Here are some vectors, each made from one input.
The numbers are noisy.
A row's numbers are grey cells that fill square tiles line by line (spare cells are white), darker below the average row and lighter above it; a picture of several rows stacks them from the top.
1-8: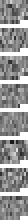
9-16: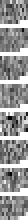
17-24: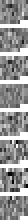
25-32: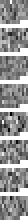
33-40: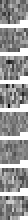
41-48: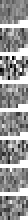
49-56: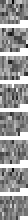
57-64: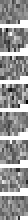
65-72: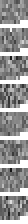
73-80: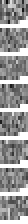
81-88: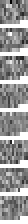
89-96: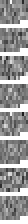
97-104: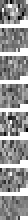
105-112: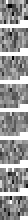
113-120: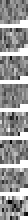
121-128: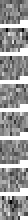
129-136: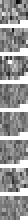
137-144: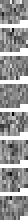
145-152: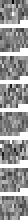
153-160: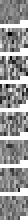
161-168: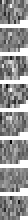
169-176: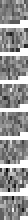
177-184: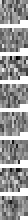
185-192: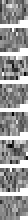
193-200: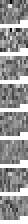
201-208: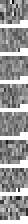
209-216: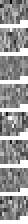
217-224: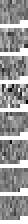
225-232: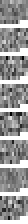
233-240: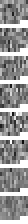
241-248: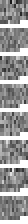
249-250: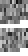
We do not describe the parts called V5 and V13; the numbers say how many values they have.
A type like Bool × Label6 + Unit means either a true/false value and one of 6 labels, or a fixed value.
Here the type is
(Bool × Bool × Bool + Unit) × V5 × V13 + Tree7.
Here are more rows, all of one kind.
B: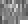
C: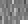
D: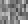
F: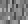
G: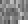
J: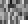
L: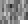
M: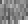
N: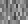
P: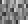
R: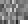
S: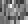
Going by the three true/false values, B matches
J and P.
